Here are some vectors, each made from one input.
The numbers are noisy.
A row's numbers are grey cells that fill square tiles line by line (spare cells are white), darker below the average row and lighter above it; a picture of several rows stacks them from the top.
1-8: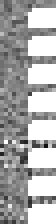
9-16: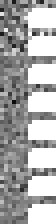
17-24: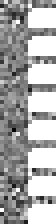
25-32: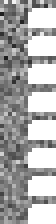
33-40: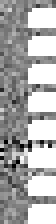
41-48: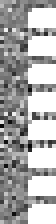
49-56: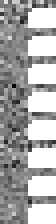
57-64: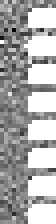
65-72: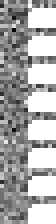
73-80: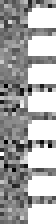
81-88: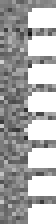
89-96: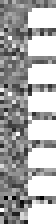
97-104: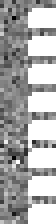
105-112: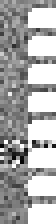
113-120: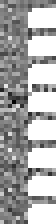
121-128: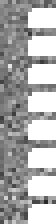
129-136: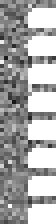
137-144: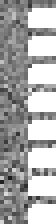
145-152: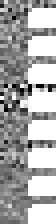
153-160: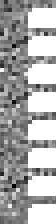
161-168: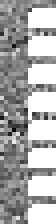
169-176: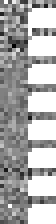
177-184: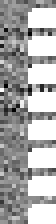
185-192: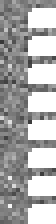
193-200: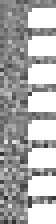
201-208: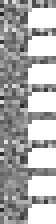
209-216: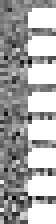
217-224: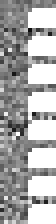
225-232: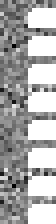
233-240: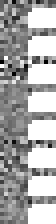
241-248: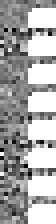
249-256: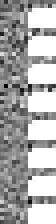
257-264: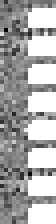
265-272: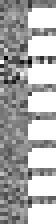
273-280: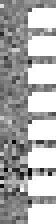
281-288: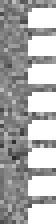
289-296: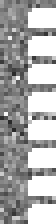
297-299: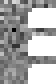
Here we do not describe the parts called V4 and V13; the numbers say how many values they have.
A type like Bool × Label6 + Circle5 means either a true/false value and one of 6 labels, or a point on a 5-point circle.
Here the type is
(Bool × Bool × Bool + V13) × V4 + Line15.
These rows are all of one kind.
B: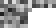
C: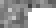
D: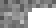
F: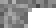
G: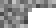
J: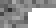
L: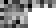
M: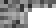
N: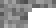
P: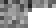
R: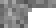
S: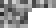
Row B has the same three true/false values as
L, N and R.
